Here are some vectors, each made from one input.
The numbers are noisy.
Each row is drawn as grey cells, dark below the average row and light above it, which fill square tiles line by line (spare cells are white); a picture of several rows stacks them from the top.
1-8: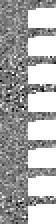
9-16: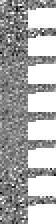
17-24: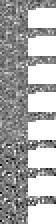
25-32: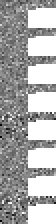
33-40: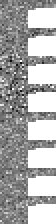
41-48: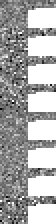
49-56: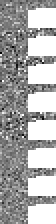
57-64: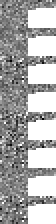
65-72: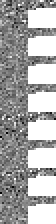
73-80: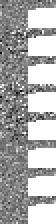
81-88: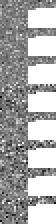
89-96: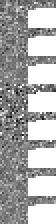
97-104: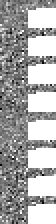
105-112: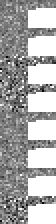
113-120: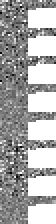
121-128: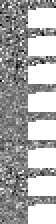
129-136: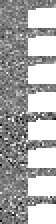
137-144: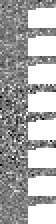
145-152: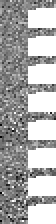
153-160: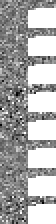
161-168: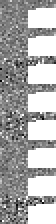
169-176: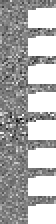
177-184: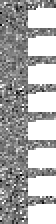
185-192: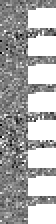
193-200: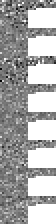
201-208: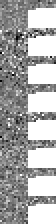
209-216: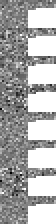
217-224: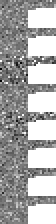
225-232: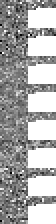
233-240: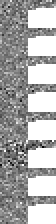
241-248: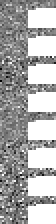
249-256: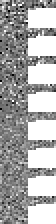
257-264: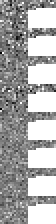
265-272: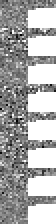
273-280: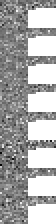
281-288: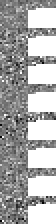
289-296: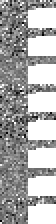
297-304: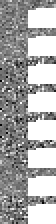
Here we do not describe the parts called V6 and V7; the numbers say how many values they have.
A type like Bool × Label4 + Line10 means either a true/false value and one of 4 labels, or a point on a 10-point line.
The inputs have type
Bool × (Tree12 + V6) + Line10 + V7.
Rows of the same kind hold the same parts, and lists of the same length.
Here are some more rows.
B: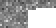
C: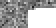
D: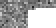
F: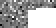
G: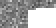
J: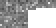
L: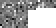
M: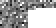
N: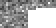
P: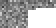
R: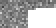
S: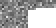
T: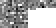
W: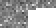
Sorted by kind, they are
B, G, J, W
C, D, N, P, R, S
F, L
M, T

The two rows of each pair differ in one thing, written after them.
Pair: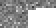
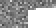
the true/false value
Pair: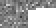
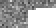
the true/false value
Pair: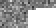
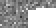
the true/false value
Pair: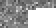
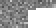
the true/false value
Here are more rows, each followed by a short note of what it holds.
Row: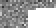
a node of a 12-node tree and a true/false value
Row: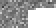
a node of a 12-node tree and a true/false value
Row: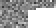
a true/false value and a value of V6
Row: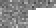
a true/false value and a value of V6
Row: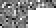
a point on a 10-point line
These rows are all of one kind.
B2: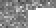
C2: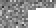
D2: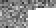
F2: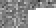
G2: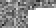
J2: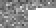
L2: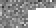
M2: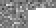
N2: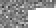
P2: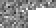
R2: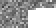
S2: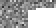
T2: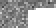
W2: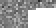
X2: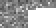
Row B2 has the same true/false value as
J2, M2, P2 and X2.
